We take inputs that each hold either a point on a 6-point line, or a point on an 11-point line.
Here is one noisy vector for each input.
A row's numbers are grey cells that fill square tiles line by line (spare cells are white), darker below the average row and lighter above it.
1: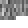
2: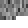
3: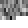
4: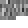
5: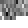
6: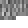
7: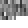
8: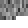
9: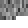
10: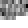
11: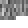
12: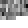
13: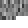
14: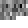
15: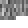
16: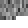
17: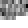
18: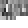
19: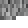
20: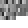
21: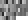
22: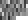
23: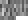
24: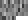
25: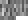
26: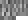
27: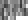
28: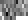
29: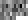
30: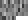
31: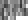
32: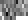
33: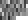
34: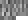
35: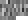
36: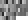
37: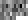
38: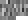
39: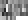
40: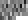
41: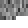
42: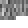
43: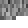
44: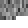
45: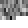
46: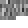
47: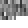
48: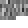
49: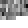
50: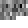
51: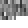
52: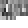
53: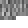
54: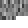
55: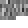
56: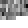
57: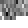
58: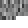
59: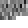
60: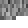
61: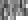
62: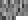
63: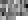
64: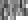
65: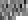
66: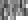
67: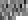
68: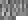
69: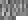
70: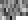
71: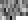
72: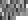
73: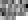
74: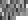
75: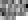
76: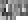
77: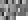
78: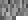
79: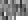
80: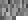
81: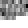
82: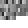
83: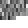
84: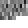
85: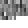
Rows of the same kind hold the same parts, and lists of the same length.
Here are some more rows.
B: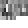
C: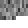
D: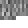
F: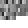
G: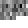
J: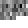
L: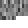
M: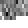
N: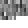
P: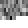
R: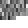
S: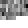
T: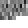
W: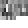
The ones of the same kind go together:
B, F, G, J, M, N, P, R, S, T, W
C, D, L

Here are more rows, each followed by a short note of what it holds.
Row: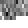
a point on an 11-point line
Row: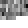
a point on an 11-point line
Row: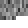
a point on a 6-point line
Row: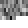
a point on an 11-point line
